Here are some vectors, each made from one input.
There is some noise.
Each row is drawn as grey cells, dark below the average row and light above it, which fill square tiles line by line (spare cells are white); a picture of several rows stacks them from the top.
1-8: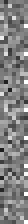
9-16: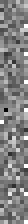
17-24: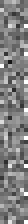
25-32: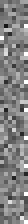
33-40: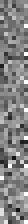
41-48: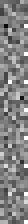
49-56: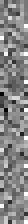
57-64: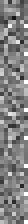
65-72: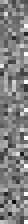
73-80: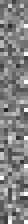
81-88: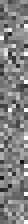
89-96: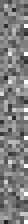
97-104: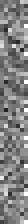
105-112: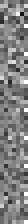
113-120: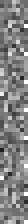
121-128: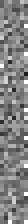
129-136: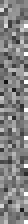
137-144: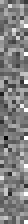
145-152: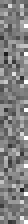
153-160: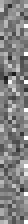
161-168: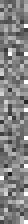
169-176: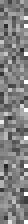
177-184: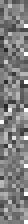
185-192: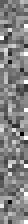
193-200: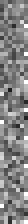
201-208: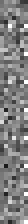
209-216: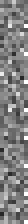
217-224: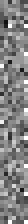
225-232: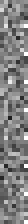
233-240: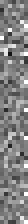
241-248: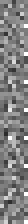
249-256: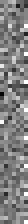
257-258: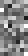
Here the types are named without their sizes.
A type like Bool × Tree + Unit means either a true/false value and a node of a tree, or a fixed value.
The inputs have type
Label × Label × Label.
